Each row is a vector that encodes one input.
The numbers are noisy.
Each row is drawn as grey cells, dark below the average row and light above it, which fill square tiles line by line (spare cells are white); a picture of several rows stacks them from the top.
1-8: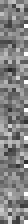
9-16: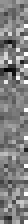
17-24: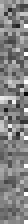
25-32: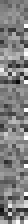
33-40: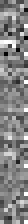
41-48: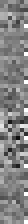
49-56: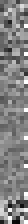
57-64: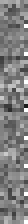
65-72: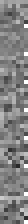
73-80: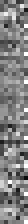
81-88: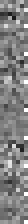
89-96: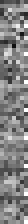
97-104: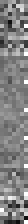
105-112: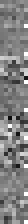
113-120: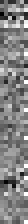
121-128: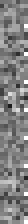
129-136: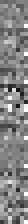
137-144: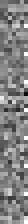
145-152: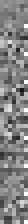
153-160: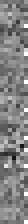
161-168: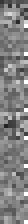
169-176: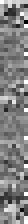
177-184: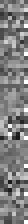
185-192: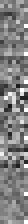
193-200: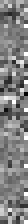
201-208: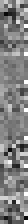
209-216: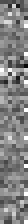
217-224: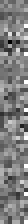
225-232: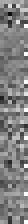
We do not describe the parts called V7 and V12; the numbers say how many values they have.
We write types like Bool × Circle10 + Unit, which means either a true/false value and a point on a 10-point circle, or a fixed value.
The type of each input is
(Bool × Bool × Bool + V12) × (Circle8 + V7).
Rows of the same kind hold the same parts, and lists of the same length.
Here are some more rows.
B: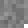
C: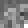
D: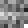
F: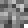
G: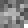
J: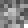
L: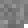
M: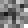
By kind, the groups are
B
C, M
D, J
F, G, L

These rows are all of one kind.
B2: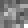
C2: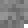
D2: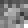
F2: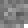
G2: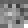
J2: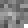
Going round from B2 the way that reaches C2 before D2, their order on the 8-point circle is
B2, C2, G2, F2, J2, D2.
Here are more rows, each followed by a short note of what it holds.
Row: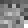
a value of V7 and a value of V12
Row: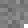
a point on an 8-point circle and a value of V12
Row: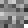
three true/false values and a value of V7
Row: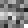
a point on an 8-point circle and three true/false values
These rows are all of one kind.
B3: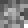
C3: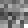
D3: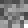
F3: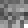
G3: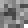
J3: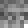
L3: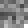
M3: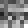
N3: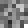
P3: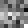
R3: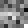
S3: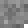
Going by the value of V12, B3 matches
L3, P3 and R3.
